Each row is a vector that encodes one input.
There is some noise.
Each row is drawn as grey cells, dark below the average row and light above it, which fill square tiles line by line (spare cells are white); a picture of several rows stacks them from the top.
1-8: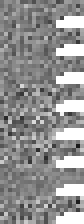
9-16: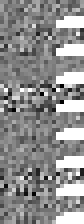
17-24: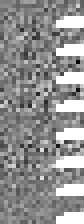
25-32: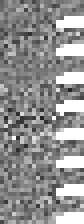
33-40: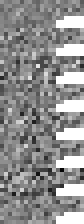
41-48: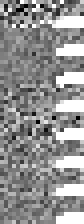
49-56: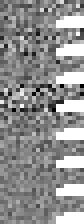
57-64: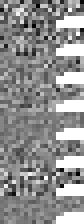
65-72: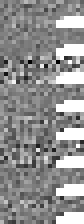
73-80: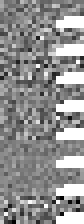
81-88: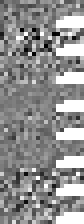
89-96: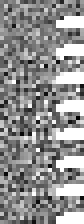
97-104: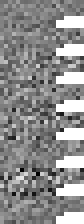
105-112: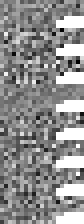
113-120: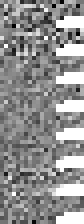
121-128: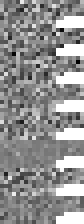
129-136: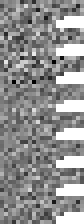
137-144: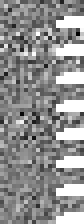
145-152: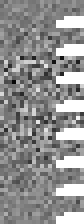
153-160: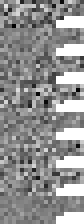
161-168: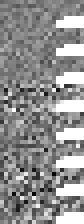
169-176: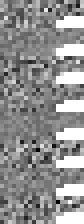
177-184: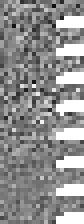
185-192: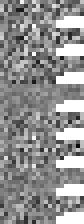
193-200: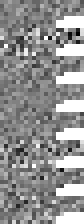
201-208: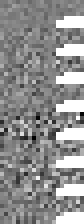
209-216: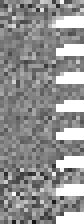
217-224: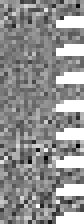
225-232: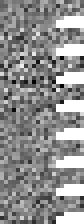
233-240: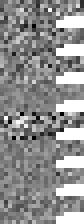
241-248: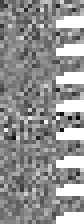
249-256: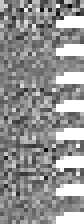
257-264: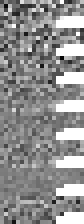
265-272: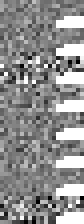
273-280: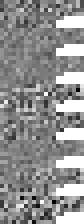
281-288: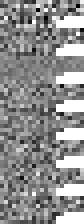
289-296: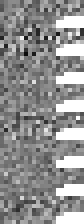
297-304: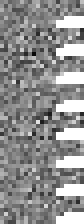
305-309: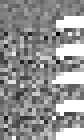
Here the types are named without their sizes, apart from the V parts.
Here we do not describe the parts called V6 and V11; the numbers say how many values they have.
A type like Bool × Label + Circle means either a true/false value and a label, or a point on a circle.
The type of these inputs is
(Label × Line + V6) × V11.
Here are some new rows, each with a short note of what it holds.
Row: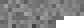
a value of V6 and a value of V11
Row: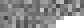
a label, a point on a line and a value of V11
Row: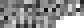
a label, a point on a line and a value of V11
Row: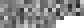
a value of V6 and a value of V11
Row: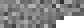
a value of V6 and a value of V11
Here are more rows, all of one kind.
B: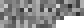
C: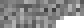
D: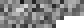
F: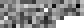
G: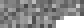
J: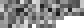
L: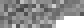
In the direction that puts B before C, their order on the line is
B, J, F, G, D, L, C.
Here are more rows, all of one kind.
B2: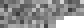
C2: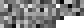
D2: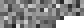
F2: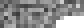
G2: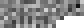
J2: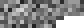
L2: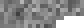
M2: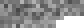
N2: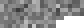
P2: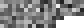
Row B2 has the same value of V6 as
C2, D2 and G2.
